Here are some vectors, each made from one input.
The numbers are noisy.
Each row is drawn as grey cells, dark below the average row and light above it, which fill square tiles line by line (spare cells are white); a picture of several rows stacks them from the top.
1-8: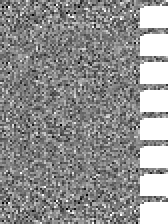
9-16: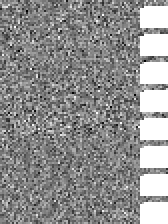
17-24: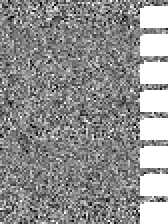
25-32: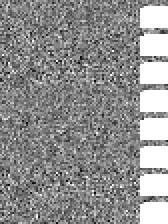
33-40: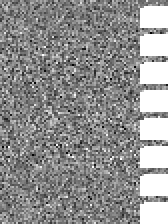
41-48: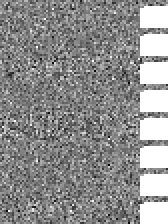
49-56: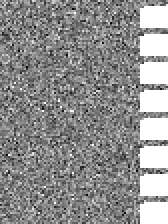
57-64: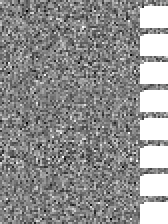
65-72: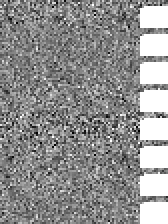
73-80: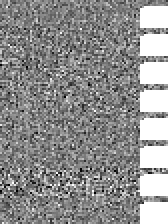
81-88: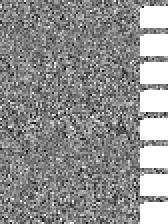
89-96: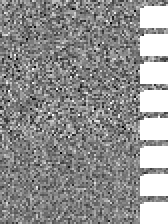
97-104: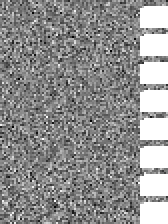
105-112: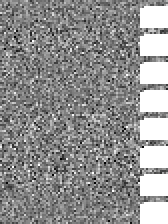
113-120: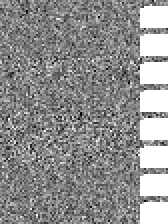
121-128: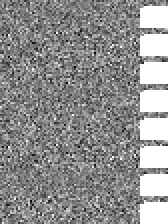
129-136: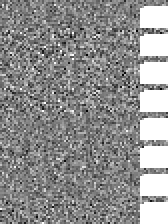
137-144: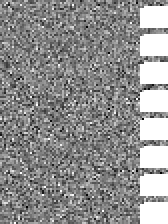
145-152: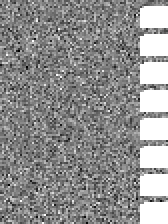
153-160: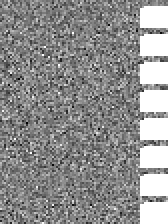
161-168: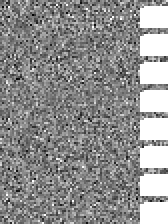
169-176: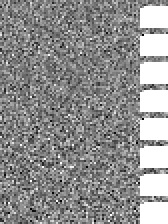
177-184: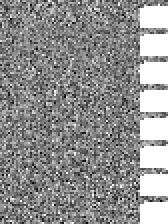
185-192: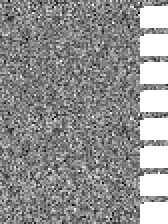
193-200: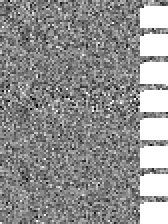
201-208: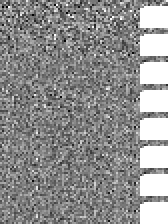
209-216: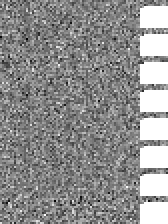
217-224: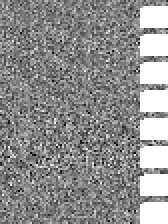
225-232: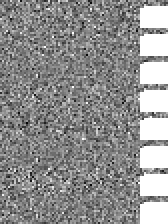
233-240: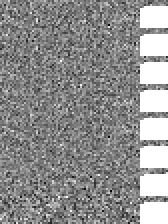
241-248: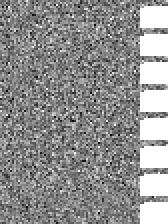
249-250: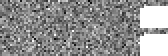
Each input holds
either a node of an 8-node tree, or a node of a 10-node tree, or a list of up to three points on a 5-point line.
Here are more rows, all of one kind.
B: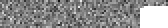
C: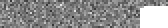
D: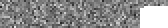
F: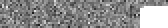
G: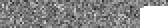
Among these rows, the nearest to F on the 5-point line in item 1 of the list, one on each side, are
D and G.
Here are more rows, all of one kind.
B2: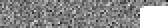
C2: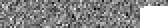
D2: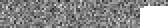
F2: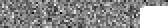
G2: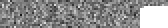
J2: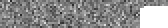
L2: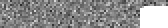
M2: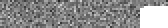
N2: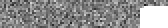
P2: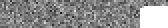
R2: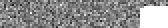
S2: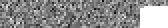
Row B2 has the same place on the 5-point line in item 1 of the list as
D2 and M2.
